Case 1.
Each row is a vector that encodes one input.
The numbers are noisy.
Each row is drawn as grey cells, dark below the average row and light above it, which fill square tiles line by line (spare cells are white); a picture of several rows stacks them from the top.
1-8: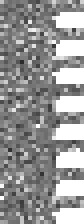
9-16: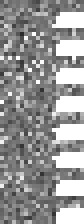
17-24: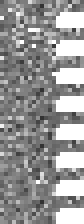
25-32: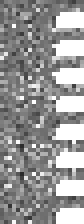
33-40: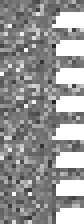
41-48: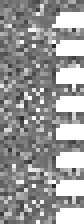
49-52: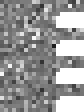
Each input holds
a node of a 7-node tree.
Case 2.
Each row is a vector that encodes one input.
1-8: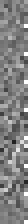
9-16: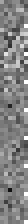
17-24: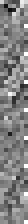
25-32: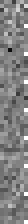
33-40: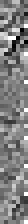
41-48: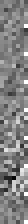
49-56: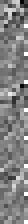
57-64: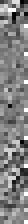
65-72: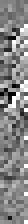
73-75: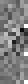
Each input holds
either a fixed value, or a node of a 13-node tree.
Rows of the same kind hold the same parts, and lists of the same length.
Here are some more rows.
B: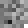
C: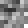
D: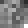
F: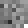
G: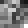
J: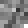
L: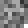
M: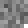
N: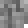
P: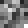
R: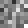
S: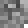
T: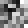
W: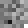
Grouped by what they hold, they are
B, C, D, F, G, J, L, M, N, P, S, T, W
R

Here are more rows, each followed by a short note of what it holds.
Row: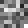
a fixed value
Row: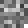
a fixed value
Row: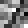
a node of a 13-node tree
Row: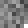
a node of a 13-node tree
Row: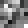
a node of a 13-node tree
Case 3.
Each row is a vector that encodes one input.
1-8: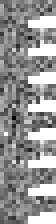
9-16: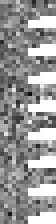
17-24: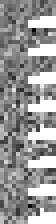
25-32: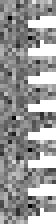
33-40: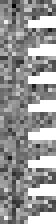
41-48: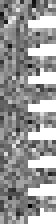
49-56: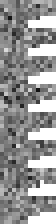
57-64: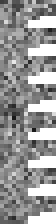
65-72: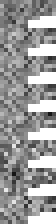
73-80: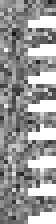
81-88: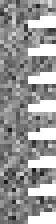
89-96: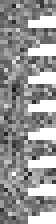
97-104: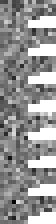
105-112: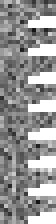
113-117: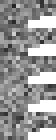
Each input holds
a node of a 7-node tree.
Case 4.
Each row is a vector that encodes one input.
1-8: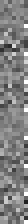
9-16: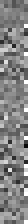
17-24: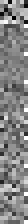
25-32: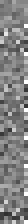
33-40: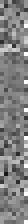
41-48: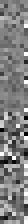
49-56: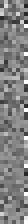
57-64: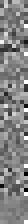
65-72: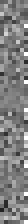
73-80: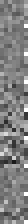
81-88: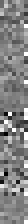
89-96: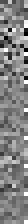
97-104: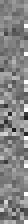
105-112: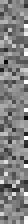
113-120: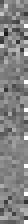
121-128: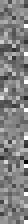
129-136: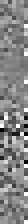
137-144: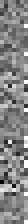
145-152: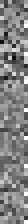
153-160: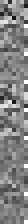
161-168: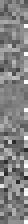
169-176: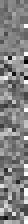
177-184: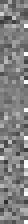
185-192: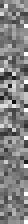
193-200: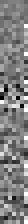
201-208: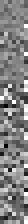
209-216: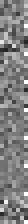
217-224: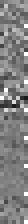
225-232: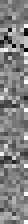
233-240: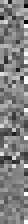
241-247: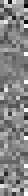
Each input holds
a node of a 9-node tree.
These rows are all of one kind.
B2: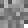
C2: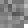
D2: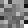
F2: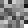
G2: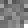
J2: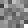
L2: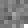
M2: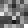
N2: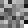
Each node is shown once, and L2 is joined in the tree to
G2.
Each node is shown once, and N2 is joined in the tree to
D2, F2 and G2.
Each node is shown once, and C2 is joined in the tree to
J2.
